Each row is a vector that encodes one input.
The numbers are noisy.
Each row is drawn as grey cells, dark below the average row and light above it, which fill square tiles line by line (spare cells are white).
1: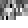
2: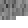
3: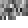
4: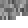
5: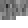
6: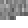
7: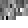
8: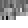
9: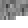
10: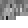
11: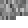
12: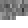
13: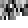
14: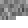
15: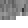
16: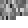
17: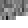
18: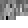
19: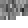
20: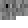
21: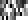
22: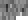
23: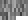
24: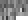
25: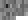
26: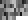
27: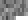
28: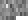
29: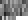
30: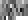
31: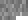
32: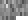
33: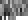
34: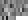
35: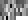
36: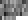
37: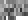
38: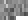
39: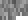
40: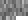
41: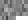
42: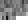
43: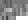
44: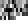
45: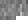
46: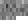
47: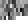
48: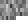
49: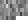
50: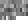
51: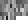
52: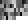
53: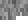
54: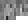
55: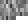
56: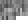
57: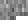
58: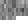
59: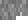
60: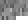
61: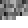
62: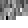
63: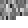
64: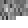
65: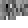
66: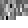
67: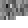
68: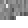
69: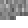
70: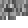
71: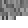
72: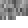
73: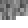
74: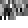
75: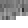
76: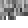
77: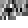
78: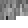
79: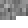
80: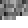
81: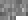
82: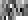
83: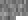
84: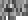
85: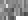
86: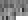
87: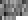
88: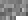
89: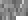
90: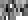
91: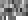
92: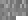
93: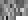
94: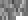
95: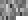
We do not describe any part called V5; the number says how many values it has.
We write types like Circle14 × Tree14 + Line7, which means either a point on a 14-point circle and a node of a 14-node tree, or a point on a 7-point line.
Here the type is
Bool × List2(Circle6) × V5 + Unit.
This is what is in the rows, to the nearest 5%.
About 10% of them hold a fixed value. The rest hold a true/false value and a value of V5, together with a list of up to two points on a 6-point circle.
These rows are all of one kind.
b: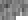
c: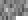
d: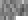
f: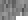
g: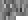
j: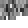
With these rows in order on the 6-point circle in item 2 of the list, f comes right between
g and j.
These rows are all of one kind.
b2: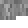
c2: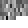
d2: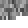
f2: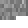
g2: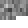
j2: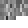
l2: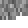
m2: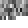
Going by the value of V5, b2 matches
d2 and g2.
